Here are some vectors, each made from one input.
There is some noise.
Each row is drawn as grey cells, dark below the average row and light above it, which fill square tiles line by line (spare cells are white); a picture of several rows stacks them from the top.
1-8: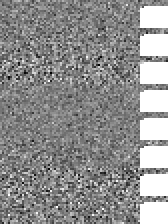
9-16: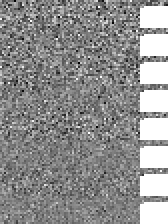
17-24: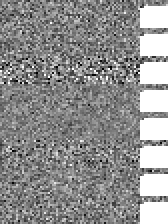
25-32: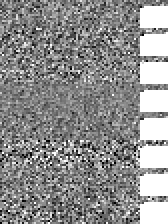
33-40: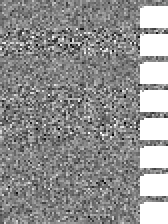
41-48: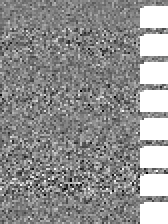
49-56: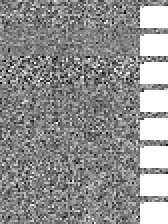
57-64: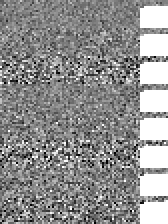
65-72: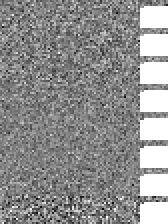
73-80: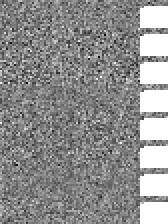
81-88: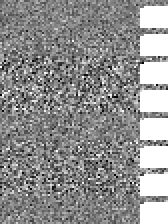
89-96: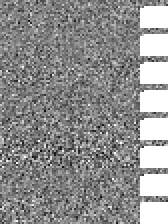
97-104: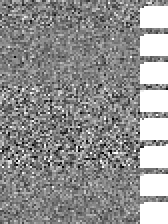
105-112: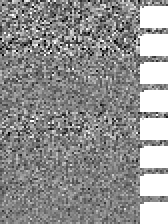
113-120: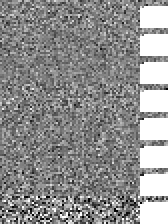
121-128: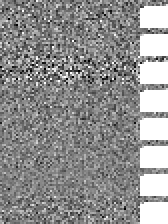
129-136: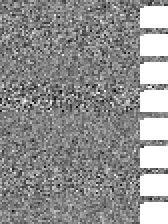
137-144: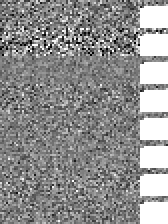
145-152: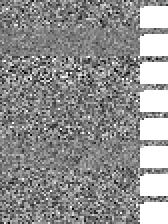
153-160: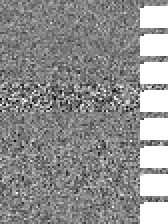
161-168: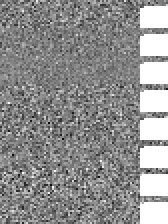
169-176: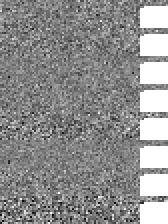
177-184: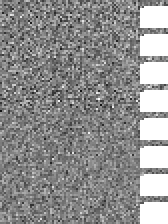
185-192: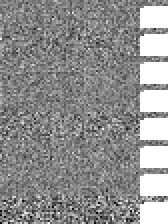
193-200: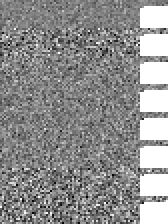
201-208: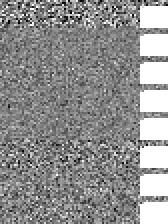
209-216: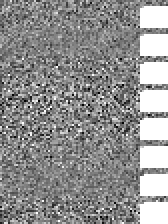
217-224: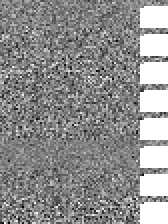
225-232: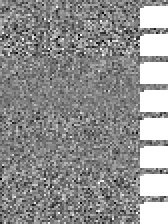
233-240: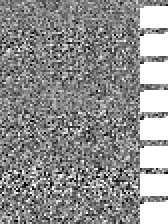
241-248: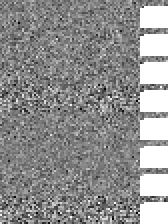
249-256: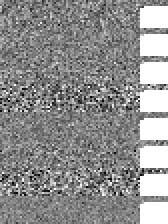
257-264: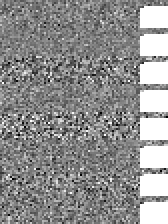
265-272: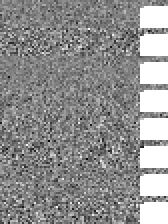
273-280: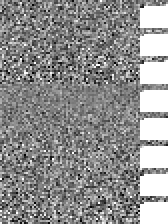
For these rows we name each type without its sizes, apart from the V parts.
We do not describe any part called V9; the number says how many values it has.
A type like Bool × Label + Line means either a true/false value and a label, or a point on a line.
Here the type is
(Bool × Bool × Bool + V9) × Label + Circle + Unit.
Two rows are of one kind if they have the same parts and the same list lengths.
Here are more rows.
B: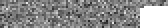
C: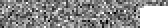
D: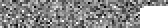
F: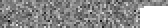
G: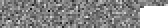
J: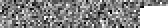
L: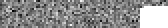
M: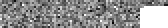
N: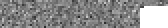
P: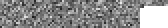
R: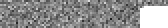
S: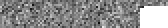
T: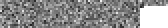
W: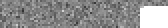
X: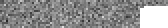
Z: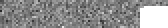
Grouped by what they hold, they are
B, C, D, G, N, P, R
F, T, W, X, Z
J, M, S
L

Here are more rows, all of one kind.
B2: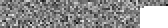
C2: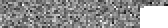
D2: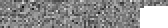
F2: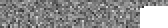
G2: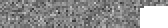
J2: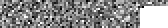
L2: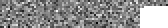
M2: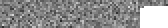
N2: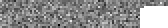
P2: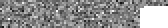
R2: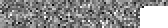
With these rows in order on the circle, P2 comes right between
D2 and L2.
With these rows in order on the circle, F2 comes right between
G2 and R2.
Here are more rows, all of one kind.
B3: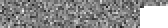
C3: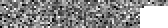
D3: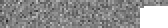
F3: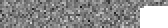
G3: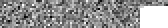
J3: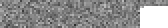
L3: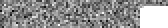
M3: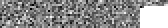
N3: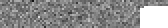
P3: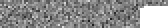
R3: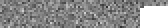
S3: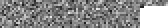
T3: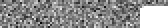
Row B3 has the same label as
G3 and R3.
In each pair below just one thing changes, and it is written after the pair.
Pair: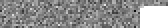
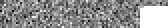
the label
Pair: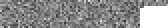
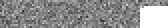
the label
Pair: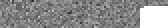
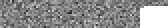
one of the three true/false values
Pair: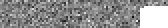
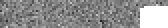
the label
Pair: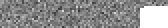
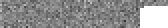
the label
